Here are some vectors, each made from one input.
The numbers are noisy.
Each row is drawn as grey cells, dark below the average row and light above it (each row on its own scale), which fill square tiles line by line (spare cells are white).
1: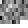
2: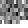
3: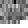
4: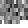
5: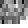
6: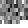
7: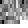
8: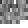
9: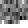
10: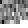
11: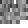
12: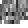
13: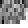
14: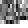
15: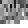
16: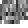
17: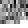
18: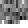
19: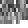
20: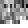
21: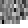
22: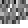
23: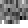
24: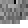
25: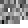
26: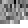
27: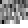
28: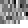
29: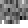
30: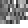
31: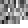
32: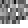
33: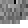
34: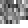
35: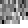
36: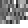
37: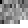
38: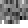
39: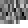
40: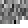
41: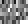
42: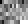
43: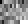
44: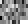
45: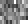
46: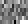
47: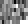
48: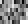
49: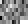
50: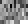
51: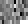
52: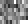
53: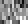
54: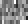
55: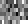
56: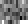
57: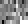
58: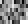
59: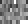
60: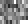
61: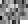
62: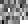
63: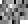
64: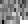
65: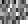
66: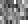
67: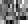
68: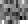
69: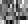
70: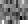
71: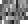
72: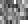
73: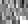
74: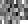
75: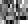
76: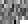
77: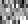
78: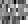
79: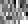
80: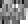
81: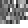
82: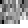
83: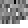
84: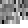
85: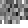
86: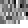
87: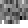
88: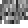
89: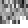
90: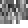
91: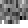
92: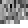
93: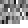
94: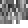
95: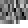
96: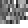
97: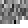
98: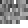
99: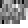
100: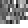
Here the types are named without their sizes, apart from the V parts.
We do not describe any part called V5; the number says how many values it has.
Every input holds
a list of items, each a true/false value and a value of V5.
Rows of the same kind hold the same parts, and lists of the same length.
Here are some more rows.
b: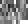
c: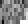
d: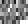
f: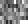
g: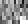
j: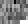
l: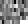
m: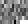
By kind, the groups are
b, f
c, d, g, j, l
m

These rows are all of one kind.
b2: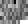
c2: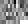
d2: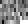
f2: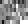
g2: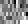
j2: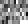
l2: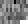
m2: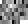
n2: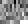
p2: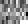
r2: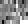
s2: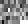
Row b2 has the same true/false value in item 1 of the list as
l2 and m2.
